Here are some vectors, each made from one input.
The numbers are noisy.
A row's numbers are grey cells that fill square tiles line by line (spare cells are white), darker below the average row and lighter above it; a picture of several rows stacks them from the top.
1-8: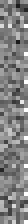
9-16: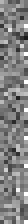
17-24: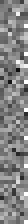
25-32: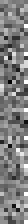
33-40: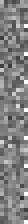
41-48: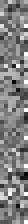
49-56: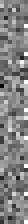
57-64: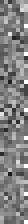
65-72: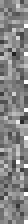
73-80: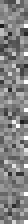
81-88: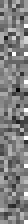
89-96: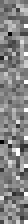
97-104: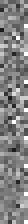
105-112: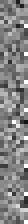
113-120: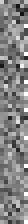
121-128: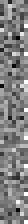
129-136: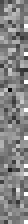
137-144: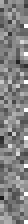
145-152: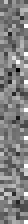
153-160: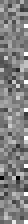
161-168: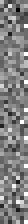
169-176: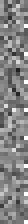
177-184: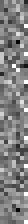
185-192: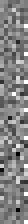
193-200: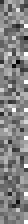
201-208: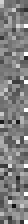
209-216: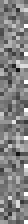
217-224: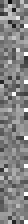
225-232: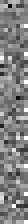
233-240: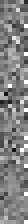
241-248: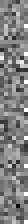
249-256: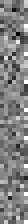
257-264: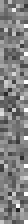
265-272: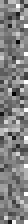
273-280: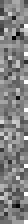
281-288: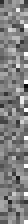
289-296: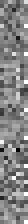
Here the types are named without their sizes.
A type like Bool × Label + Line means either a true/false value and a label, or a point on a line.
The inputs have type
Label × Label × Line.
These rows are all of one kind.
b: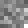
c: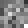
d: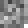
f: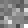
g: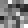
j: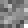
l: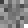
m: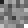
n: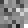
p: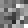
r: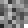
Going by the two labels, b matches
d, f, j and n.
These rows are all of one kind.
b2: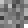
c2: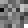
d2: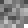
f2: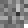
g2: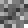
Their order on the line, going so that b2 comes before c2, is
b2, f2, g2, c2, d2.
